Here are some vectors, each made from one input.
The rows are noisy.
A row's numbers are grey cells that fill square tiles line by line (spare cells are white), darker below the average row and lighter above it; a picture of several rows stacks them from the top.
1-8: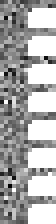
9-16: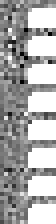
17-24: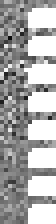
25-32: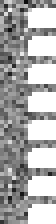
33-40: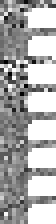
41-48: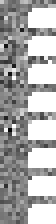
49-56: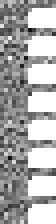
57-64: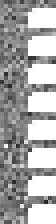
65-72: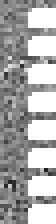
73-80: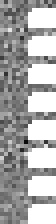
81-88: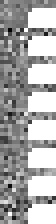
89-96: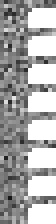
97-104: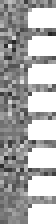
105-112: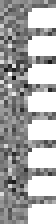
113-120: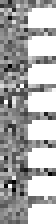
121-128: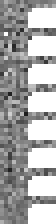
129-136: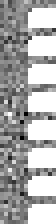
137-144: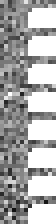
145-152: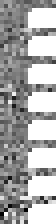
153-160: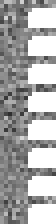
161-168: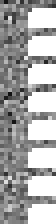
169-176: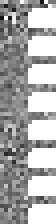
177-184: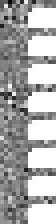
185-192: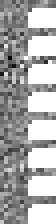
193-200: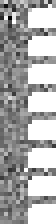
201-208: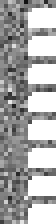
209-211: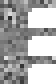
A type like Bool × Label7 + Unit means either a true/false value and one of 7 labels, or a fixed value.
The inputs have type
(Label8 + Tree8) × (Line4 + Line5).
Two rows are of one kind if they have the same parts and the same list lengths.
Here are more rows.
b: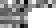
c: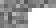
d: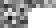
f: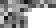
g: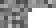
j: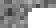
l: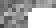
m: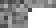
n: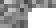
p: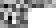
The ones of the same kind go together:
b, g, l, m
c, j
d, n
f, p

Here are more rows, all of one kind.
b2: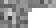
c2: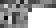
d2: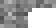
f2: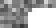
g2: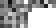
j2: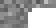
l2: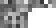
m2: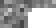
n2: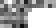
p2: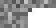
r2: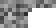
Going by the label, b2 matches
d2, p2 and r2.
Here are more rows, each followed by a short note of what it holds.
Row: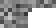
one of 8 labels and a point on a 4-point line
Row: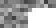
a point on a 5-point line and a node of an 8-node tree
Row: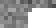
one of 8 labels and a point on a 5-point line
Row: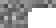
one of 8 labels and a point on a 5-point line
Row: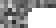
one of 8 labels and a point on a 5-point line
